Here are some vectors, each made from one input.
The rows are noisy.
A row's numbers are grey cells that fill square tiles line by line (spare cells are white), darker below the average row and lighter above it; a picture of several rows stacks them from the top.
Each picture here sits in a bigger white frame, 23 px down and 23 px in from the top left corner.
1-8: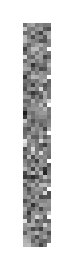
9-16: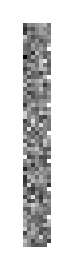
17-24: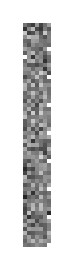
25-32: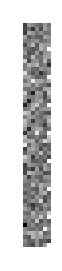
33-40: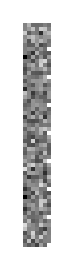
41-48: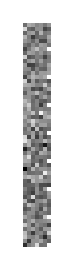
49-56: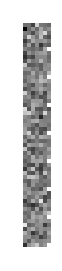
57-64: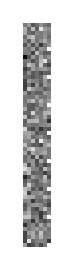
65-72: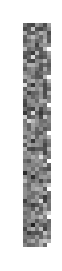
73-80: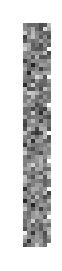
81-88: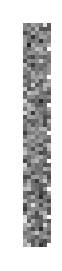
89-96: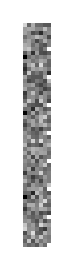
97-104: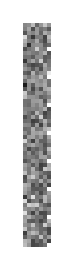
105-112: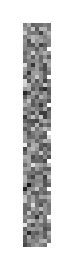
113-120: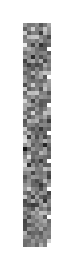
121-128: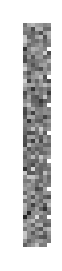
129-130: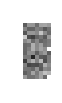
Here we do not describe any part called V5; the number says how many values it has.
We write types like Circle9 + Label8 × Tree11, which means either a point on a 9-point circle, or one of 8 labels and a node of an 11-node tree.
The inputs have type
Line6 × (Line6 + V5).
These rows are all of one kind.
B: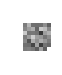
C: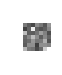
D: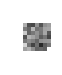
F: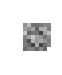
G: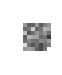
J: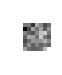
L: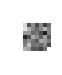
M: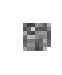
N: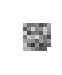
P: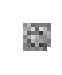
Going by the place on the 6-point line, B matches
F and P.
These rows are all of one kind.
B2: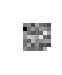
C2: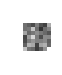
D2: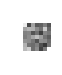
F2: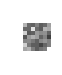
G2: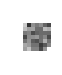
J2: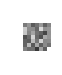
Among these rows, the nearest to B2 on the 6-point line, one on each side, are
D2 and G2.
